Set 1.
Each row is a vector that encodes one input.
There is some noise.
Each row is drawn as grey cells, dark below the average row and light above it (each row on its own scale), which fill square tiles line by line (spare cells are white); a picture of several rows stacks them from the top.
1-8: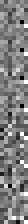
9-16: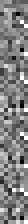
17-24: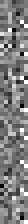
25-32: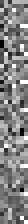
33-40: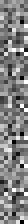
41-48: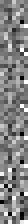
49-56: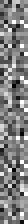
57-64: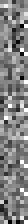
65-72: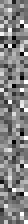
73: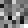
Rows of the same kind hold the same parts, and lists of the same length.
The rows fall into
3 kinds.
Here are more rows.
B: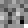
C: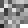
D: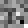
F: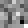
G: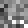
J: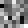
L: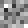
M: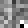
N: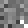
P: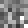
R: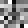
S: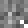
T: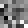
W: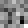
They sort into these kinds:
B, D, F, J, W
C, L
G, M, N, P, R, S, T

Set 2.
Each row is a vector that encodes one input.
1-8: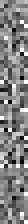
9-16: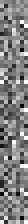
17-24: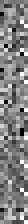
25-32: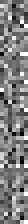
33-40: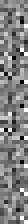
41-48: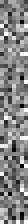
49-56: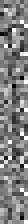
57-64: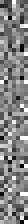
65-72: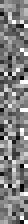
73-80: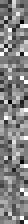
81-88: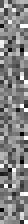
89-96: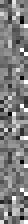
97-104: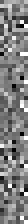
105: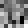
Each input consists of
a list of up to two points on a 10-point line.
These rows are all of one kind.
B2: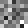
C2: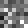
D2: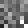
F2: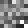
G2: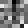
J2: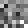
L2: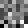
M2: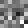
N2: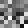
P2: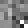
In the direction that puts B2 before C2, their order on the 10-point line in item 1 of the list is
N2, M2, B2, P2, C2, G2, D2, L2, J2, F2.
